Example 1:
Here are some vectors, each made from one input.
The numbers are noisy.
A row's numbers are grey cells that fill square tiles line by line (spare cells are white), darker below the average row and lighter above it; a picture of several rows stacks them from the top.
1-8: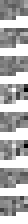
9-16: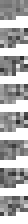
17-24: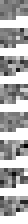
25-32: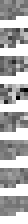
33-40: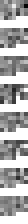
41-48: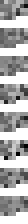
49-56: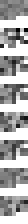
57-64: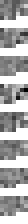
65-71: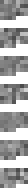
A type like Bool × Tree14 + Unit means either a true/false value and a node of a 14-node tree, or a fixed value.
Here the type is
Line9.
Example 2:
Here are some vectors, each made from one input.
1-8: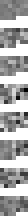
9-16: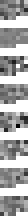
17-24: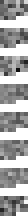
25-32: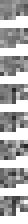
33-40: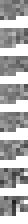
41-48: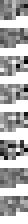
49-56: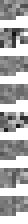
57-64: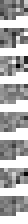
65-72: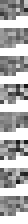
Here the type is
Line9.
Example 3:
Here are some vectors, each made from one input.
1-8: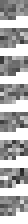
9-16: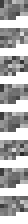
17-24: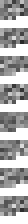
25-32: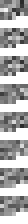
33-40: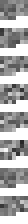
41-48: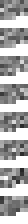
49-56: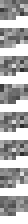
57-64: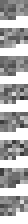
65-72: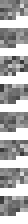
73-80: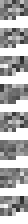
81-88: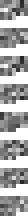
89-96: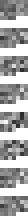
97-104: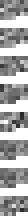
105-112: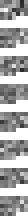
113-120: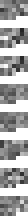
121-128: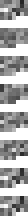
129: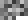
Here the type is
Line8.
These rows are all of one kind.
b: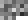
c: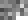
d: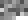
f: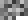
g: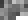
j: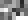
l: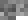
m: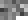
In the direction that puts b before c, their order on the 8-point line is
f, b, m, c, l, g, d, j.
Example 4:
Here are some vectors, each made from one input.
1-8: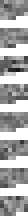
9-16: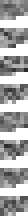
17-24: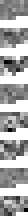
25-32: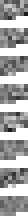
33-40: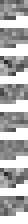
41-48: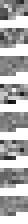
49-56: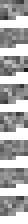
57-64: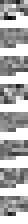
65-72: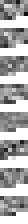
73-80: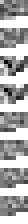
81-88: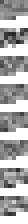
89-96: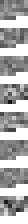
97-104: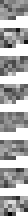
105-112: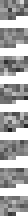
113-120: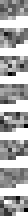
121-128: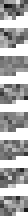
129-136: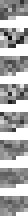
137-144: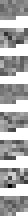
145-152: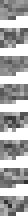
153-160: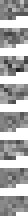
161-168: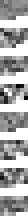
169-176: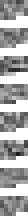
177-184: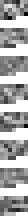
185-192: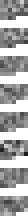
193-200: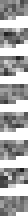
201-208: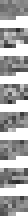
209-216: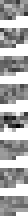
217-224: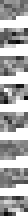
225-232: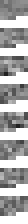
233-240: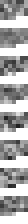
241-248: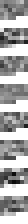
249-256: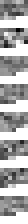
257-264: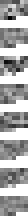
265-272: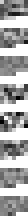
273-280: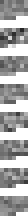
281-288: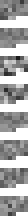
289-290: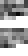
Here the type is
Line6.
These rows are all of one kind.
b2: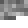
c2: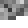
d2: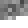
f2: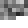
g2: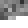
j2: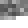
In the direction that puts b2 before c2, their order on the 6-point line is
g2, d2, b2, j2, c2, f2.
